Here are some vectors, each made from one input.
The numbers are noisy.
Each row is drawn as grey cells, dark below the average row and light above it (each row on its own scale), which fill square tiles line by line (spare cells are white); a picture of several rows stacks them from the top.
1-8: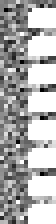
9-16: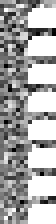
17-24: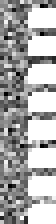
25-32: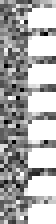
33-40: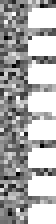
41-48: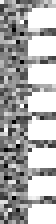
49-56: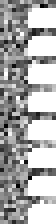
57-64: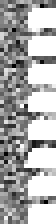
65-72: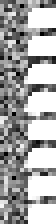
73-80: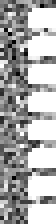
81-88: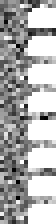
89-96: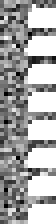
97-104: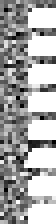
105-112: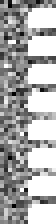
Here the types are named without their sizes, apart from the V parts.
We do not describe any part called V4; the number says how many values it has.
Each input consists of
a true/false value, together with either a point on a line, or a value of V4.
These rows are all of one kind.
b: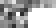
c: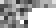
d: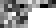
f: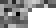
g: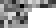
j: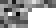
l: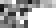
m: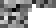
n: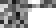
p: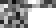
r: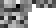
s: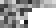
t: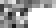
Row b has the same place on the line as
m, r and t.
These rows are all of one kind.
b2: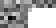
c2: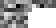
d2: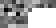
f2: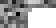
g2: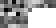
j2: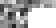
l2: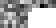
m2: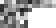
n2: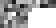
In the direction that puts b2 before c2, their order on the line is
b2, j2, c2, m2, l2, n2, d2, g2, f2.
